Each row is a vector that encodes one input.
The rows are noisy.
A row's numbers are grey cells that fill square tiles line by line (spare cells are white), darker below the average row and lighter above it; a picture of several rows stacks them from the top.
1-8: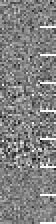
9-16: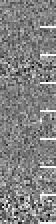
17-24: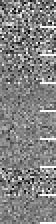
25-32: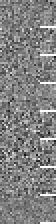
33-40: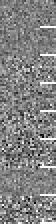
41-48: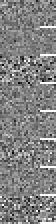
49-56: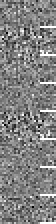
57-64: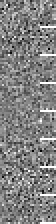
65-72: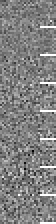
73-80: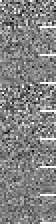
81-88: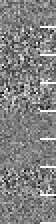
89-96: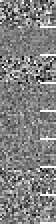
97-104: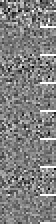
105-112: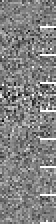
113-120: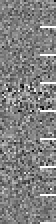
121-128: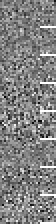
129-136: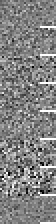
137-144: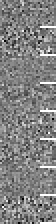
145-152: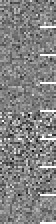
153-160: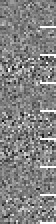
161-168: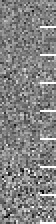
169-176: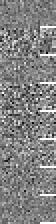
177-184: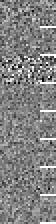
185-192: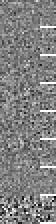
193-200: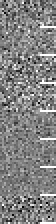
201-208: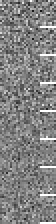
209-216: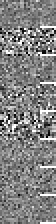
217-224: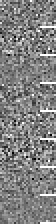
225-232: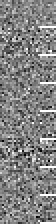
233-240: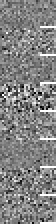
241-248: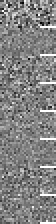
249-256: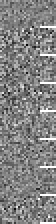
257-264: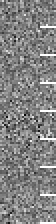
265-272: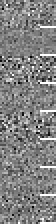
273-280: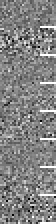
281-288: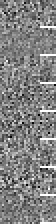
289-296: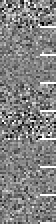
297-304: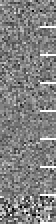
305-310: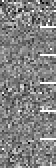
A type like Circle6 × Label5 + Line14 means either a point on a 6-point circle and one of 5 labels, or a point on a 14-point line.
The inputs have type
Circle9 + Label7 + Line7 + Line14.
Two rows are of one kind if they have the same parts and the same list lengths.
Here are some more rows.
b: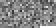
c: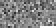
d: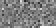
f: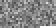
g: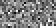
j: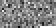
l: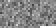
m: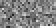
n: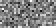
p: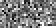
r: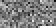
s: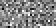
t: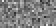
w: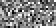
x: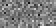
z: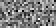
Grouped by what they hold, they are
b, j, n, w
c, g, p, r, x
d, t, z
f, l, m, s

